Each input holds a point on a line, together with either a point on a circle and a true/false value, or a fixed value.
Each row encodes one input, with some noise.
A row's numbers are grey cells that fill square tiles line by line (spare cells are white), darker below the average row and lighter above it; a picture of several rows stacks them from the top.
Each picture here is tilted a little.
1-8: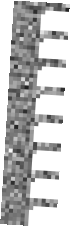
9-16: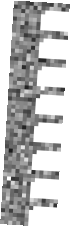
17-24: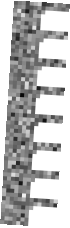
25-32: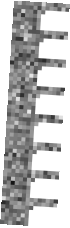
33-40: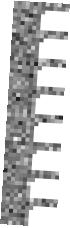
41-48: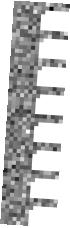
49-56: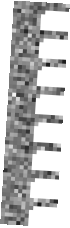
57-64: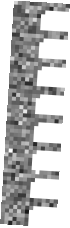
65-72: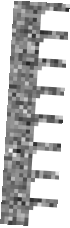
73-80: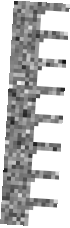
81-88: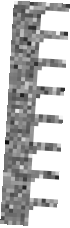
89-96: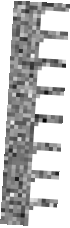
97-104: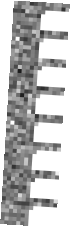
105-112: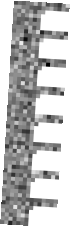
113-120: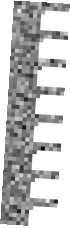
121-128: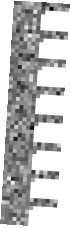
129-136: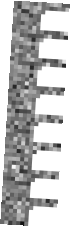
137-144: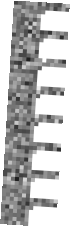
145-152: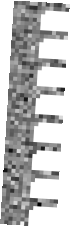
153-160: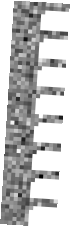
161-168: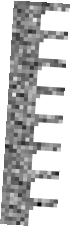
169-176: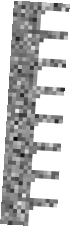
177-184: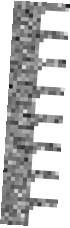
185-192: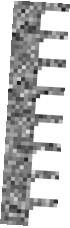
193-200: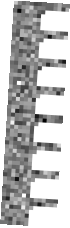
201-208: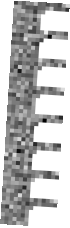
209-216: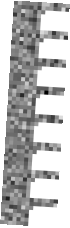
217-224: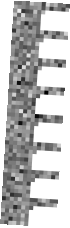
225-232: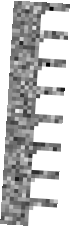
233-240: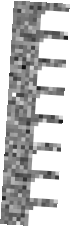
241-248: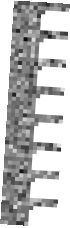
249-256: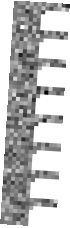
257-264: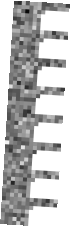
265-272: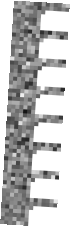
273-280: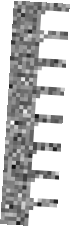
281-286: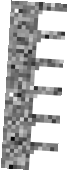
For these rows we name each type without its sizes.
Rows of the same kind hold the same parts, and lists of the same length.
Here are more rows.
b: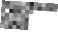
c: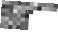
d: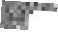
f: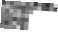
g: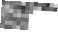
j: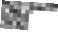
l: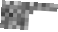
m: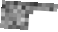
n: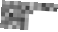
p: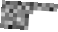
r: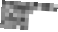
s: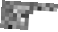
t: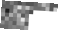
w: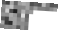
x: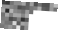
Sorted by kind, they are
b, c, j, m, p, s, t, w
d, f, g, l, n, r, x

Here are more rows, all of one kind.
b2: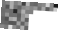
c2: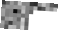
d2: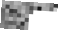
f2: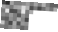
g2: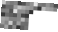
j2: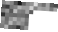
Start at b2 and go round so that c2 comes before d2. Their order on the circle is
b2, c2, g2, d2, f2, j2.
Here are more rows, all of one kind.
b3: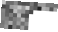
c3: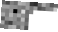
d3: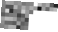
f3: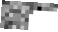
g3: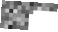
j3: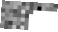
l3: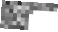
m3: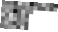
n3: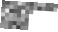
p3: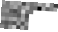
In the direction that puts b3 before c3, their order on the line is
d3, p3, j3, b3, f3, l3, c3, n3, g3, m3.
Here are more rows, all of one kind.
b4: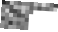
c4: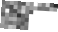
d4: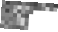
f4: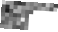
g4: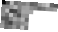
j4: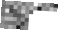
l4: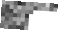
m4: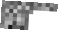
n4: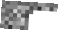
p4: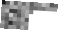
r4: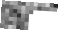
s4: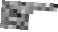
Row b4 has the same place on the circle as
c4, r4 and s4.
